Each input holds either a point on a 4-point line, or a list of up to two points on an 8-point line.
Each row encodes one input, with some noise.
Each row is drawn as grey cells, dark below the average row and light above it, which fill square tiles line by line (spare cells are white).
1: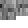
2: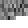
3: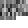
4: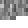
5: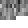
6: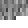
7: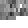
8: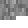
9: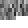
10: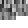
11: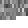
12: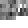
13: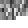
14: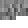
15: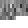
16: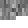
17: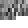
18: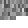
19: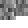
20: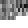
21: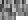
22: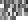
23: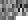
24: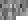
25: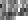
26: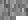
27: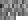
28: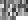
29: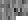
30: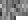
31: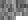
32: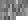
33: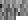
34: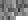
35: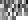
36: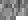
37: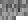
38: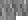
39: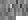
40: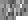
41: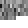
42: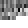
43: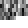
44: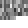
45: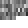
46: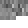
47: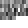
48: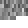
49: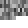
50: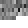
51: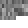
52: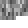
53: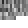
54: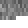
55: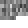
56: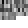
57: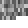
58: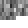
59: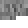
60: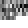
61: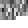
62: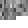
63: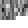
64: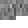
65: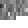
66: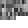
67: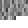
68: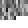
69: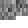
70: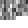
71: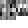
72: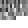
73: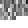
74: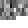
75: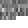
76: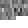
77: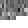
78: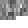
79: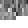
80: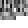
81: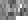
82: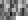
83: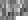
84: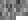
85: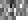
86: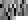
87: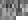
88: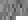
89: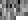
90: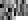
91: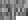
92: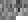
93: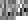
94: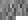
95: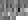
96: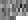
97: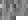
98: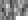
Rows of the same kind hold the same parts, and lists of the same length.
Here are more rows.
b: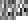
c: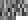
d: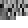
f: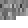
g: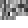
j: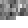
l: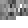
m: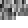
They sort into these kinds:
b, j, l
c, d, f
g
m

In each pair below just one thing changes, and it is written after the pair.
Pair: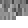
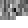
the place on the 8-point line in item 2 of the list
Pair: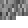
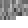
the place on the 8-point line in item 1 of the list
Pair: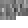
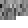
the place on the 8-point line in item 1 of the list
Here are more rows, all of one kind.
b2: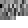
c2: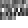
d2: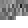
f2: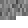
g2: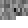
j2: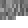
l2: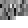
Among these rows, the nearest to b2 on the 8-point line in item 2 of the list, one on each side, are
d2 and g2.
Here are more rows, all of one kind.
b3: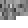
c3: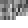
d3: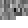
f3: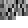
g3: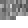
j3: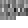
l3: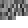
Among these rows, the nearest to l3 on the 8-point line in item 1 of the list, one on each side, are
d3 and f3.
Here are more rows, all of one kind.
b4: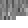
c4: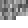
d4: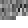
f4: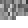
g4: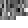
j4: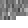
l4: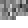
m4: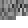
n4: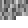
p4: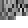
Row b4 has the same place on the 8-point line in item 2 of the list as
c4, f4 and p4.
